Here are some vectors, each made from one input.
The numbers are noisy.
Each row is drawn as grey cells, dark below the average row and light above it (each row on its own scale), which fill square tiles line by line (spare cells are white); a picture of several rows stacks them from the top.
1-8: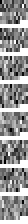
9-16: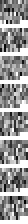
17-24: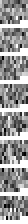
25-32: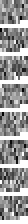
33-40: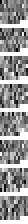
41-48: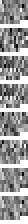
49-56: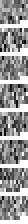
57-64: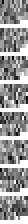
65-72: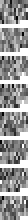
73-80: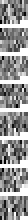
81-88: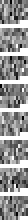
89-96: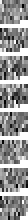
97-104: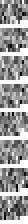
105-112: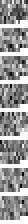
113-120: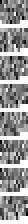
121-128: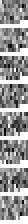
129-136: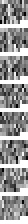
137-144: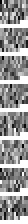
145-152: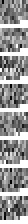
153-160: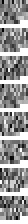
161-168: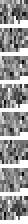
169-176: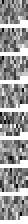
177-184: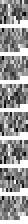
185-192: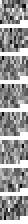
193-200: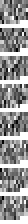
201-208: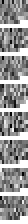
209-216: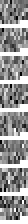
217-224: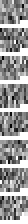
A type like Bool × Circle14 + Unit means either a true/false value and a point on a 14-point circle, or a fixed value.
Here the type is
Label5.
